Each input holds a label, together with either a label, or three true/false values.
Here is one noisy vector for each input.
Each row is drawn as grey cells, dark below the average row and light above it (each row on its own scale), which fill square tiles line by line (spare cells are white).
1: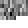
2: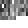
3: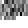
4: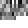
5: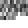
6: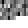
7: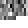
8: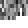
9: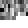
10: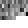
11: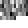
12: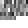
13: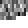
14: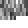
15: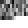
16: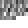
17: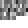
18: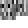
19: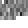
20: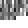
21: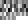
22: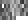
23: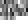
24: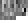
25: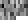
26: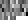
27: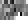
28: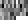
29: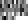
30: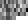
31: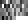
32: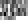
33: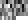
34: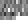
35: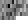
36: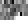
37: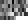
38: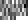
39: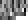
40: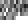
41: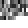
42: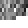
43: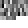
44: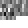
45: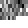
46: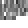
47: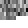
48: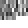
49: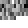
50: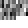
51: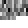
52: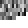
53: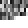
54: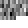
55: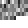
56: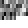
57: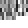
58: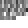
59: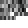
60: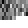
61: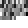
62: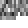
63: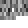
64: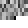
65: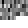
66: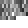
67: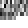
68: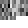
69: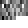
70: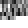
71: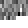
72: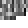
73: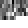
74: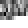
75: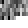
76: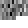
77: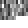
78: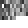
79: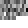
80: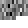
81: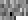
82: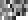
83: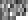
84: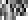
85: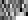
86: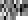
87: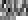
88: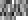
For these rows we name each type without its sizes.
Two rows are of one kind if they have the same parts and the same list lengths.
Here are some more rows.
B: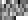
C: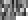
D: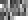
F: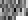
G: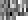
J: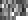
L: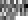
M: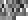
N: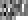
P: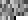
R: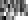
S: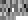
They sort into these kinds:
B, F, N, P
C, D, G, J, L, M, R, S

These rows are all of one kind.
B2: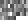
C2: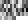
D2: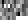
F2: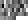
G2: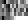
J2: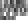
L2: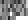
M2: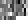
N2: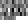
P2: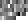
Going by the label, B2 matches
J2, L2, M2 and P2.
